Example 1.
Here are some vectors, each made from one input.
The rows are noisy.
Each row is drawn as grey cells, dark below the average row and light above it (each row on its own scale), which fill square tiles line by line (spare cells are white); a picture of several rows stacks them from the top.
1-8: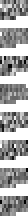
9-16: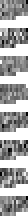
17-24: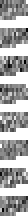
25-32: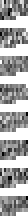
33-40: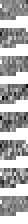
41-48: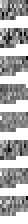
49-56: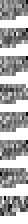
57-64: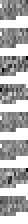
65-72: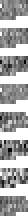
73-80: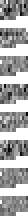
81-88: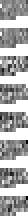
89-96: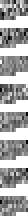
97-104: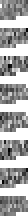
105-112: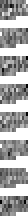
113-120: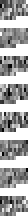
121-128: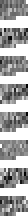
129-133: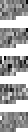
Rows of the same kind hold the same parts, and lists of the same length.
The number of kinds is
2.
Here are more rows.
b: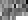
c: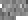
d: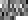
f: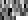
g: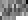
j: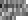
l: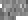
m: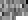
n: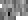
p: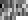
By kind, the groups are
b, c, d, f, g, l, m, n
j, p

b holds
four true/false values.
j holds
a point on a 10-point line.
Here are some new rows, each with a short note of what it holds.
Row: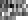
a point on a 10-point line
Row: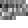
a point on a 10-point line
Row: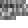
a point on a 10-point line
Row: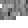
four true/false values
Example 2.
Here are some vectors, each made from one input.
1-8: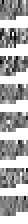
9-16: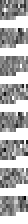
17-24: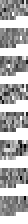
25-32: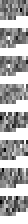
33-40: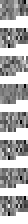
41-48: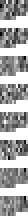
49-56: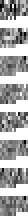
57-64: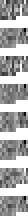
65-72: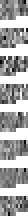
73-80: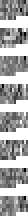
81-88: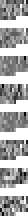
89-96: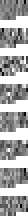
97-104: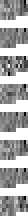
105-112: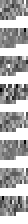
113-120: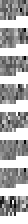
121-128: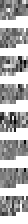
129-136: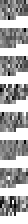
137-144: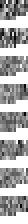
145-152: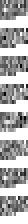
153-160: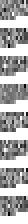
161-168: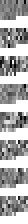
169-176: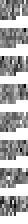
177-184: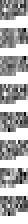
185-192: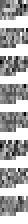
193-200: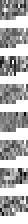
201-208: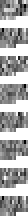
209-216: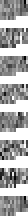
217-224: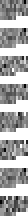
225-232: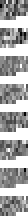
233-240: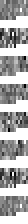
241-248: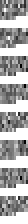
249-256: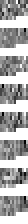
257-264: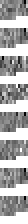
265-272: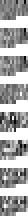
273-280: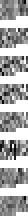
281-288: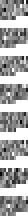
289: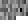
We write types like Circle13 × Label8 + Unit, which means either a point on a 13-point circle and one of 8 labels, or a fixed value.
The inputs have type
Bool × Bool × Bool × Bool + Circle9.
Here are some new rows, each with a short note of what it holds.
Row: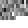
a point on a 9-point circle
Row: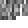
a point on a 9-point circle
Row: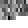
four true/false values
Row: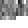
four true/false values
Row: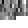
four true/false values
